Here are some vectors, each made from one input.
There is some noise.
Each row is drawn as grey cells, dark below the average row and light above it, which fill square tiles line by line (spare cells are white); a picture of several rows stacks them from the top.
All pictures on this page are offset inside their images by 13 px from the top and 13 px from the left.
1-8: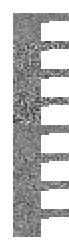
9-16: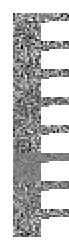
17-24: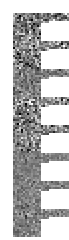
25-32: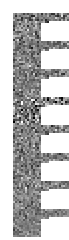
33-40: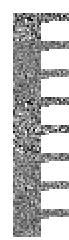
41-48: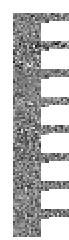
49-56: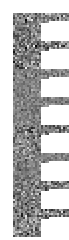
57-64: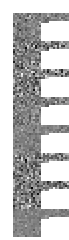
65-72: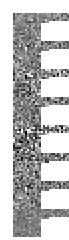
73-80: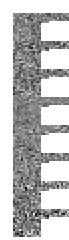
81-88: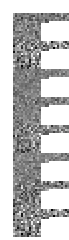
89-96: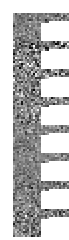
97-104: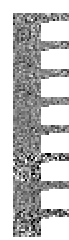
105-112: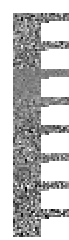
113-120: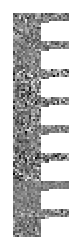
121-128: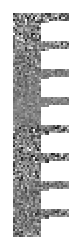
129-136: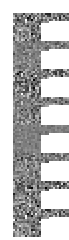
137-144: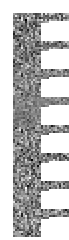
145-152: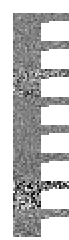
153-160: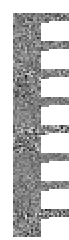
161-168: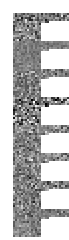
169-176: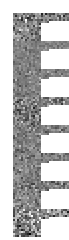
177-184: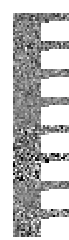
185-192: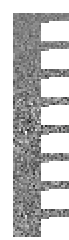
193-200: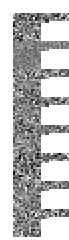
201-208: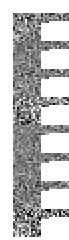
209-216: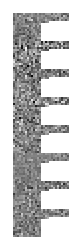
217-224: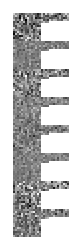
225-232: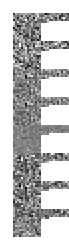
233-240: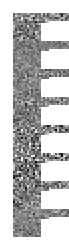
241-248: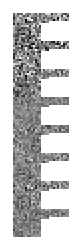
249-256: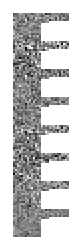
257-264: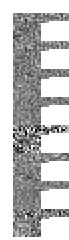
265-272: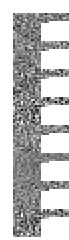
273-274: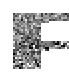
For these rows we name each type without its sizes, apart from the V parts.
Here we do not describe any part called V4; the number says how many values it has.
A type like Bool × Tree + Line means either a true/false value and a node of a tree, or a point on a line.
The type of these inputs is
List(Bool × (Circle + V4)).
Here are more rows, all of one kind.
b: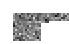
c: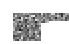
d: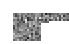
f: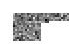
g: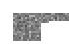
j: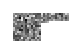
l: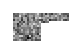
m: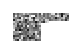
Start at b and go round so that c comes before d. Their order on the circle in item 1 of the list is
b, c, m, j, l, g, d, f.
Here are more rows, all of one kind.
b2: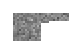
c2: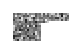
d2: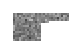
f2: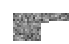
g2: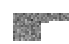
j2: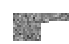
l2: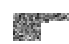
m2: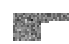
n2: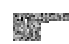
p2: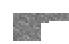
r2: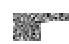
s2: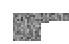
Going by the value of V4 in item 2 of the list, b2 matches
m2 and n2.
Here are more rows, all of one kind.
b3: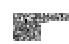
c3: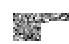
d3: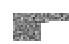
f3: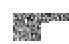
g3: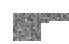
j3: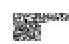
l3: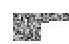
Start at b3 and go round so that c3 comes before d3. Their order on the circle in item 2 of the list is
b3, j3, c3, l3, g3, f3, d3.
